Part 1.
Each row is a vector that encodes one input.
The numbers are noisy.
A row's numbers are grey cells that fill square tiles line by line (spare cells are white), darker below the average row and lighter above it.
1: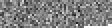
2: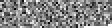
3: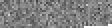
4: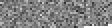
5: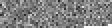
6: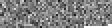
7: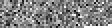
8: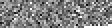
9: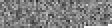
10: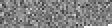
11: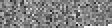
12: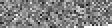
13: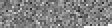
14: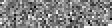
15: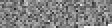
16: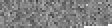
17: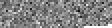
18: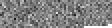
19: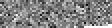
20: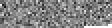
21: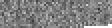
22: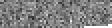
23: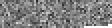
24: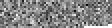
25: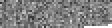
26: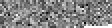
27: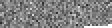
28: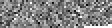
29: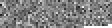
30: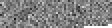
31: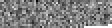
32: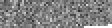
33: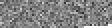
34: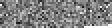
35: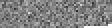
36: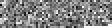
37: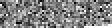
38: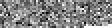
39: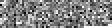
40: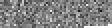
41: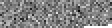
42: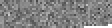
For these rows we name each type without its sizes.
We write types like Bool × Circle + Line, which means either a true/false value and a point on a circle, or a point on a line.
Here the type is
Line.
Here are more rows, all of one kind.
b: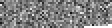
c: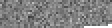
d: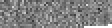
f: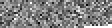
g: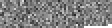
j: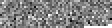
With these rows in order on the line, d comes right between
c and g.
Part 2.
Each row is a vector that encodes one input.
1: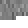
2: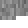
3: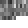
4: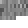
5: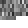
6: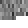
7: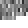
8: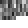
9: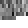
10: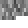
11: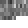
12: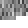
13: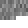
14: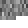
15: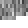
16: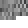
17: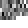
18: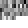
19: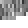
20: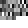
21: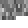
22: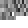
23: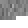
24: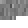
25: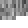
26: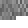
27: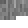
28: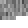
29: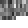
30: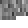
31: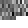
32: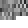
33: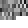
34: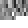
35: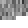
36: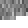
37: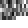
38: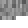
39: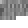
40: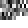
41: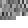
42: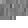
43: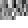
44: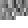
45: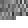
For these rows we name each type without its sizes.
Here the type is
Tree + Unit.
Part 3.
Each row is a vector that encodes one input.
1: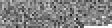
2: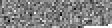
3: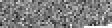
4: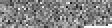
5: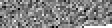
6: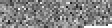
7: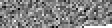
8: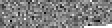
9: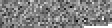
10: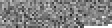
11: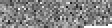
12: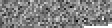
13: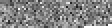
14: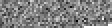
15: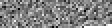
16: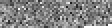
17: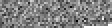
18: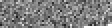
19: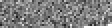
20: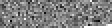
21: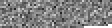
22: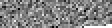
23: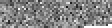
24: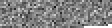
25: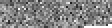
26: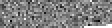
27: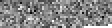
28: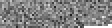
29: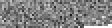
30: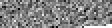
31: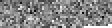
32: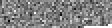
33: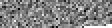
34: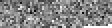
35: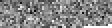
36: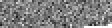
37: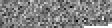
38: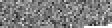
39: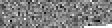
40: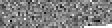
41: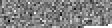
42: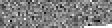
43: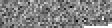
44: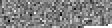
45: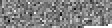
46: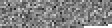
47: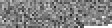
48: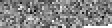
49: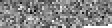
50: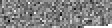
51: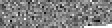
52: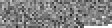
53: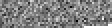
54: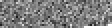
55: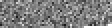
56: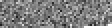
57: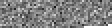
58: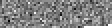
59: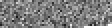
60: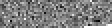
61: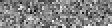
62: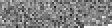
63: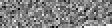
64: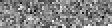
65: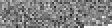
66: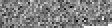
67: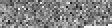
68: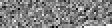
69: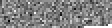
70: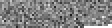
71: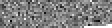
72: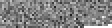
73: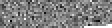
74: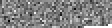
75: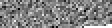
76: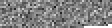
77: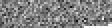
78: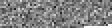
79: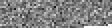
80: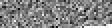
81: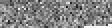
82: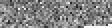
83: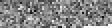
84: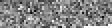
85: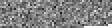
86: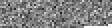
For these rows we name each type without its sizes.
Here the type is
Line.
